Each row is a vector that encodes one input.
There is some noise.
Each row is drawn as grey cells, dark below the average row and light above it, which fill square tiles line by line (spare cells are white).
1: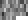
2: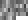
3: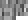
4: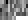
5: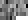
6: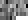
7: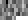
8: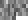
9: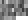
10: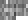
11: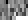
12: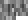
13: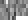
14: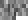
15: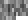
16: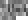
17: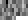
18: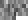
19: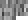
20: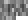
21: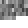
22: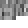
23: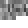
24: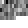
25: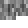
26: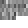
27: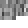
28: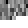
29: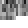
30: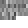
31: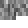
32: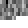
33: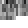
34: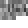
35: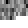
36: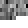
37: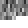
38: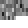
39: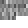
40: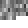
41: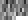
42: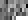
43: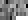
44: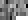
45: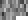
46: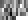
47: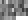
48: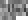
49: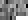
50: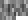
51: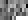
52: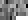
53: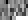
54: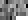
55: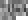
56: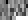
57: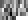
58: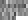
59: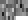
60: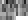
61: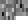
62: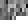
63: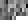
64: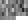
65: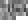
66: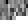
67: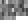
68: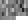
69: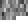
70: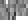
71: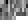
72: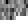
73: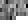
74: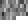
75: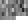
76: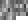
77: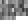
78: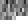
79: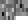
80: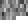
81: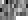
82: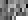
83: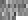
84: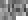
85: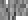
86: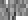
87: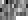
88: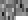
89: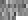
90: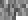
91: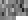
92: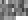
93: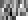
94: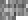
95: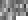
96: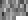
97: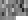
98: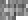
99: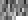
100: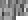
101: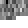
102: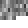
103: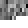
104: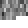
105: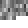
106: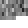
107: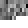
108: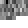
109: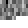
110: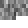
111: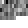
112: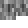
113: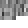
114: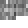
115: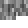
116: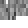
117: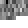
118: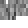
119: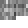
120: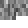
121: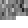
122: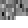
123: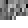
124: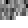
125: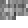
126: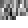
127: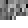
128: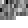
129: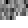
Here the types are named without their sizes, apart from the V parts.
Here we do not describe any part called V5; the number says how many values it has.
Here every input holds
either a fixed value, or a node of a tree, or a true/false value and a value of V5.
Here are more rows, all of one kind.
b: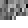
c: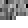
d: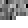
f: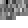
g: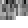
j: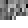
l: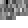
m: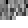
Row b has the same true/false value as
j and m.
